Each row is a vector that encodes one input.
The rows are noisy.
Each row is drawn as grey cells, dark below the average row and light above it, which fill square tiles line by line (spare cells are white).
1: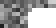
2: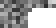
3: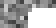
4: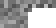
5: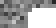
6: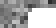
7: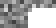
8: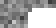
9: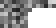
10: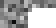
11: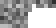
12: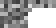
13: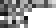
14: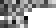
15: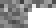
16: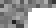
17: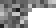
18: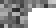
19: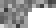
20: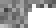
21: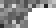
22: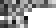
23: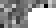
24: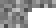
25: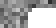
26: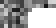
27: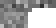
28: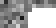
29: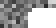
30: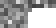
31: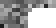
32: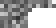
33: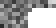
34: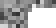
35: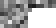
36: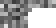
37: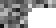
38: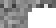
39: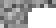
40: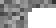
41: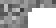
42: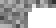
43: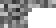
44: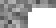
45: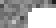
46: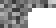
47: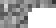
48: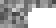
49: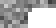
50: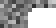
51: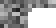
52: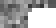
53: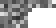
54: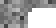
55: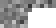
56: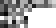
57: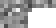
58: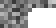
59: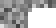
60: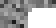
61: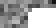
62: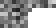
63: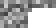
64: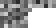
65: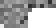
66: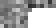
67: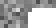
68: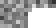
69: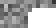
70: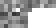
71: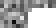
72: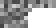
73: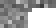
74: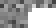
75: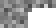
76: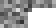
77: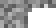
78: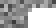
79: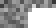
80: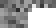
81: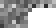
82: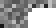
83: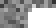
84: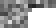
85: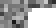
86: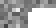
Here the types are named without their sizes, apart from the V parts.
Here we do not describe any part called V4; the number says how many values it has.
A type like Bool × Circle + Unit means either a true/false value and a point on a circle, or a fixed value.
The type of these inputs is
List(Bool × V4).
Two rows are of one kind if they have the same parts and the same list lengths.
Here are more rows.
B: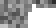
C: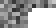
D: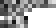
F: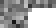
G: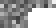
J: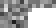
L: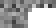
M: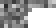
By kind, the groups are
B, F, J, L
C, G, M
D

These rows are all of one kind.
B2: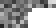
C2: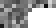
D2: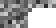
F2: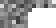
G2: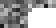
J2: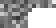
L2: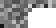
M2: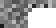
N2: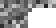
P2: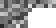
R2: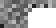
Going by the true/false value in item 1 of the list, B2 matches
F2 and J2.
